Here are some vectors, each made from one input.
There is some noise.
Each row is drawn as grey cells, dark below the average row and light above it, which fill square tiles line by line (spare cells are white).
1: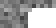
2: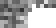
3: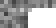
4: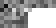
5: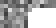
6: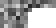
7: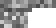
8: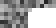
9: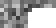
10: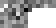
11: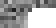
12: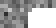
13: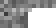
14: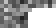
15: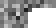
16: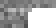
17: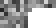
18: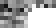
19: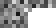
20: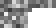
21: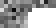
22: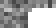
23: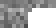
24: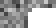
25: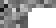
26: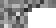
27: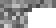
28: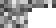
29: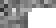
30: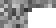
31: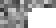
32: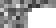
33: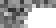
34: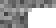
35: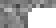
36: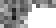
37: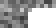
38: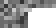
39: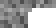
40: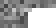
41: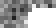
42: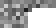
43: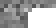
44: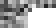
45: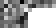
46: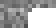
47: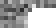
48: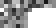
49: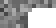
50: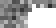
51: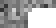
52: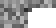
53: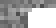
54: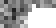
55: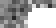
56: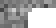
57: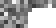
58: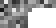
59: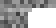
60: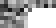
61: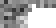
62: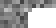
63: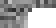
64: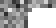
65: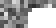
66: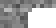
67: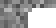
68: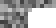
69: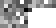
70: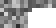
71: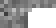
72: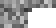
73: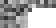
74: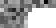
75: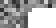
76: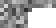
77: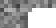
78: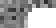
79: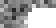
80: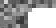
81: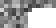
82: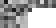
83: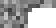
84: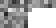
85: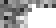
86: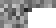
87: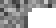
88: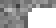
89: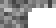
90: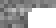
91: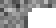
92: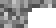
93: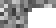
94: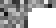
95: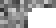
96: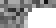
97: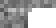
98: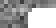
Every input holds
either a point on a 5-point line, or a point on a 6-point line, or a point on an 8-point line.
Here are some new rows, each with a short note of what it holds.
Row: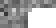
a point on an 8-point line
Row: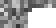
a point on a 5-point line
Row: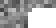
a point on an 8-point line
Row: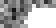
a point on a 6-point line
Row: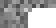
a point on an 8-point line
